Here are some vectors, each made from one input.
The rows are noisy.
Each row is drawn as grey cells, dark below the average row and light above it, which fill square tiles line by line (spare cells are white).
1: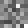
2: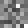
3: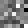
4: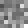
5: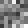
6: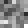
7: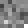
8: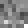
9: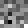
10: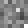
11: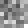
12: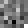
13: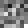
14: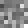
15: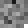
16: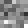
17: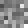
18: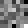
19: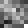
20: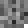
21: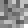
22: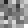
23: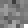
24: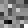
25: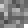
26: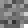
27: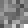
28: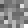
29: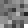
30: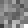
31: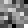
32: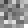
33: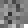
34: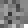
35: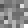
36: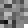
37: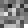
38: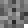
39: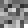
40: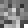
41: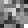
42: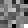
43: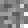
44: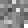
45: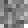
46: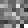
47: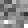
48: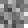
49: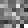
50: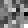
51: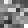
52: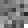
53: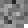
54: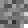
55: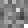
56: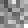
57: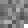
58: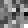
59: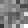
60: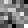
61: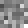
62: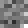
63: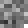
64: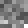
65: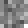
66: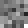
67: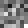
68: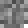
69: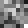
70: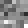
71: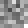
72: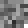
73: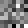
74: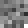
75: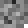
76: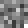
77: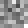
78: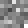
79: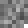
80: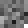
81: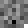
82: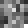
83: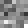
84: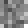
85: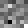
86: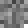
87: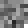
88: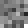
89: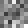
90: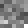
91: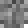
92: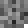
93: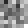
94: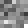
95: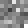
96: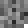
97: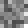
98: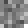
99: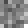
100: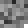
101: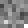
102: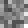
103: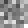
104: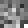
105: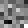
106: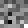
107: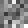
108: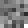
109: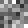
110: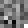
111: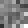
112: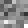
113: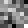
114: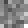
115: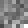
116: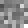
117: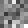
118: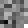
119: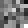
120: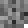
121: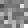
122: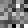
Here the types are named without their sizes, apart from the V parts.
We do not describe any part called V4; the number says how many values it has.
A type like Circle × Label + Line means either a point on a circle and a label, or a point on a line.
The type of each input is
(Bool × Bool × Bool + Line) × Line + V4 × V4.
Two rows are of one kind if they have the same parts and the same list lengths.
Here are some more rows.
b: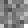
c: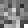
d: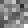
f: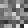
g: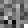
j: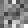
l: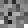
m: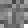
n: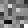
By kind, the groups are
b, g, m
c, f
d, j, l, n

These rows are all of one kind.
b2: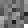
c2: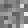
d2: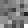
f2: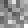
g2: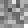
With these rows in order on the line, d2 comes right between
b2 and c2.
